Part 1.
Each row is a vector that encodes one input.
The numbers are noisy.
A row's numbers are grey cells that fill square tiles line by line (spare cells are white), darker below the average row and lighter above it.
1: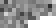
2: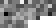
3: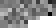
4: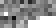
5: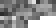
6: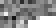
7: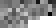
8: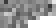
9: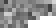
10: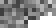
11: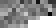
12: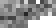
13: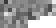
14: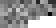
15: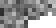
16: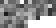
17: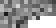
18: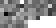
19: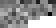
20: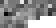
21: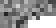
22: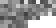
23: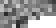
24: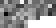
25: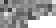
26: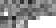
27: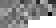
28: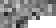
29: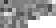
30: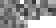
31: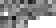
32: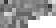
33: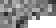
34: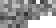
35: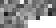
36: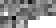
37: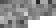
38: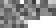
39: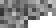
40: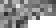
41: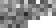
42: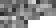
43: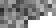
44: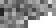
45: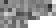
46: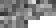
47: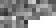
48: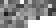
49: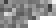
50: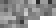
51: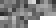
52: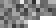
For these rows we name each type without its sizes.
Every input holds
a label and a true/false value.
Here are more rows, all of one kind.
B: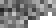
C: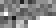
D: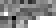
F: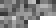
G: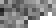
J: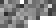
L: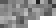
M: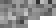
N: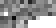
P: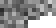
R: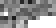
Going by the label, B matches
F, G and P.
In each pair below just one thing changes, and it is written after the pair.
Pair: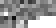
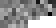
the true/false value
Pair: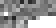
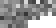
the label
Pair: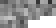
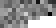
the label
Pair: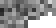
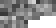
the true/false value
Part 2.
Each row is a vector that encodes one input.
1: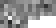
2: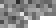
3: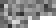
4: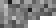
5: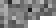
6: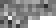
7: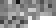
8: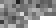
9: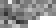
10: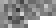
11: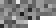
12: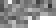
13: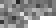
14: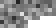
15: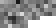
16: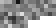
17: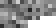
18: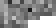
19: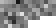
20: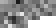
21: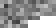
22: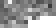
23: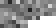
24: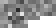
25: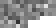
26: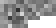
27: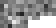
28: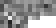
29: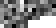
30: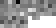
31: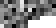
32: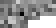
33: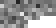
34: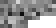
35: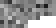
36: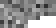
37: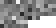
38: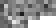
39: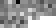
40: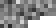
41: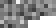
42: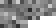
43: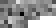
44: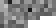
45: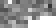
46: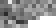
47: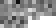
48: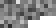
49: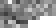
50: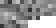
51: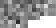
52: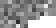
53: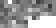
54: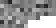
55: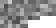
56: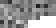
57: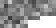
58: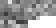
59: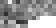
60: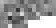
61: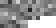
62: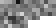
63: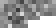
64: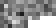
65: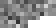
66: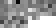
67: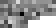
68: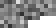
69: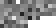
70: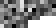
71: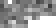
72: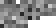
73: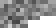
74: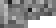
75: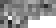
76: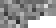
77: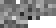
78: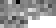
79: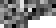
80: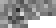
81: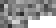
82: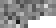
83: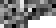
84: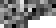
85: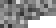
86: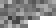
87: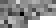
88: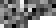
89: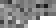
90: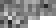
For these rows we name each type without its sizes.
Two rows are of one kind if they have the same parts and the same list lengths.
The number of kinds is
2.
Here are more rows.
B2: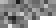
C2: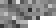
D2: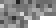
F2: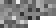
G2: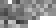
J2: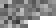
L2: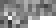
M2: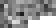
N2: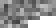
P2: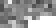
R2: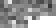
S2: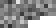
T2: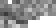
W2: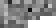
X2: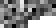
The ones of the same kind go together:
B2, C2, D2, F2, G2, J2, L2, M2, N2, P2, R2, S2, T2, W2
X2

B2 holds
a point on a circle and a true/false value.
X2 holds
a fixed value.
